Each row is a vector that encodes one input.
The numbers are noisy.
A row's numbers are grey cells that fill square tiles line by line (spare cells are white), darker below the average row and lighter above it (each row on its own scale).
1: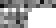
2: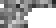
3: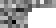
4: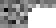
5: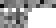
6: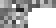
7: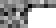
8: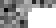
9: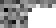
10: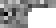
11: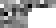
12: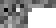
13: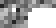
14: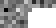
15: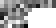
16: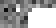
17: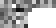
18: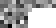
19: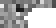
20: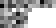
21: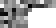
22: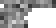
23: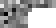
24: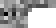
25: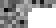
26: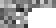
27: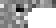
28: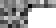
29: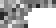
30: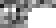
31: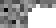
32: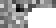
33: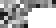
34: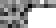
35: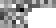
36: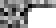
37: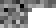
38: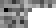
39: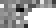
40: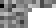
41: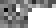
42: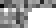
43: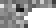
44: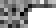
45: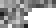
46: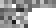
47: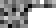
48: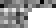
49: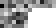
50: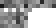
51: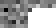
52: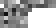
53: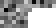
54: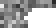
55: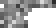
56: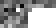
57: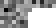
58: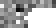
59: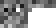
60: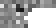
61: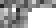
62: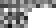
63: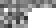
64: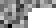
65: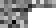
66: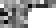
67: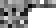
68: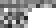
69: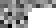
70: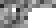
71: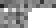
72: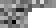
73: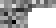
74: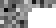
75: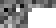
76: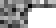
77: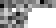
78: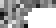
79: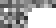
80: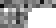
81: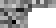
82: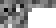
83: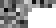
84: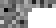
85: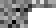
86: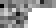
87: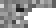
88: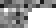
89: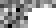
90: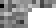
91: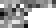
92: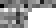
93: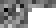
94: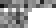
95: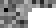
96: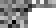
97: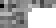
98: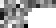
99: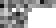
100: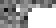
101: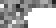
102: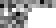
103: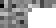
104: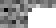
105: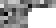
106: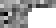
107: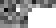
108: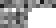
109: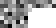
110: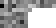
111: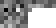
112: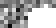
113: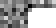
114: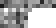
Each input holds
a true/false value, together with either a point on a 4-point line, or a point on an 8-point line.
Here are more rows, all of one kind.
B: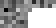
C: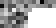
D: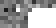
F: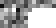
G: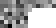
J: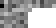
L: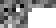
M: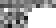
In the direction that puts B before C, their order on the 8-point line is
L, D, B, J, C, F, M, G.
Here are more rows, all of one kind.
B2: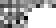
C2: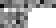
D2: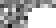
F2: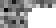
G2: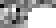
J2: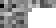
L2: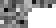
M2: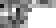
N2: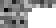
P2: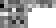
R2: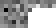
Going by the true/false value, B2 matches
C2, J2 and L2.
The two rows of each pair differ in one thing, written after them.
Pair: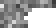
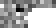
the true/false value
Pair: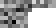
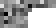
the true/false value
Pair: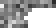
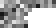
the place on the 4-point line
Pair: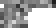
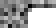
the place on the 4-point line
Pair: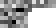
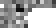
the place on the 4-point line
